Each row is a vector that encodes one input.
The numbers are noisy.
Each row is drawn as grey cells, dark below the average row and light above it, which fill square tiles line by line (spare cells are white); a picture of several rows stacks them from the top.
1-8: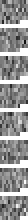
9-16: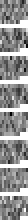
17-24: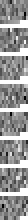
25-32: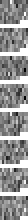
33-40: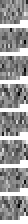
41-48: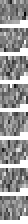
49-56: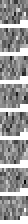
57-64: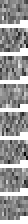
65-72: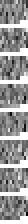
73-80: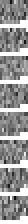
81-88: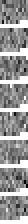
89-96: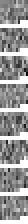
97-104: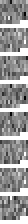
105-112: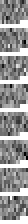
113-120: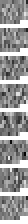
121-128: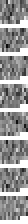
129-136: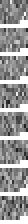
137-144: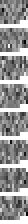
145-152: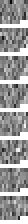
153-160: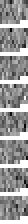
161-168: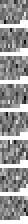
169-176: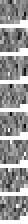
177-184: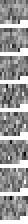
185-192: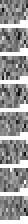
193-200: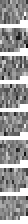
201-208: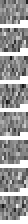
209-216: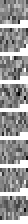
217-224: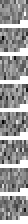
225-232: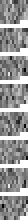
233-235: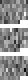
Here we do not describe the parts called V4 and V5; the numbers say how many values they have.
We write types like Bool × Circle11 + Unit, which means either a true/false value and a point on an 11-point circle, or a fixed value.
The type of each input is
Bool × V4 + (Line6 + V5) × Line8.
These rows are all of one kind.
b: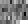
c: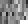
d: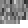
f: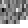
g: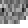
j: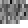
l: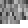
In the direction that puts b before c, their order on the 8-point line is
j, b, d, l, c, g, f.
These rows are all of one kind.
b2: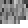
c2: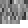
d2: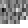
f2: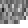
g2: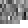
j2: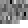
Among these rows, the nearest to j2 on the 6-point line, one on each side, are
d2 and f2.
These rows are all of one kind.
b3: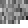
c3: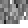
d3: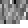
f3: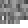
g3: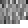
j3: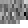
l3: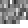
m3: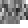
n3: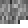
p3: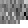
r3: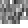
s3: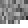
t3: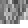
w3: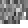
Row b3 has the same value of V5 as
d3, g3, l3 and s3.
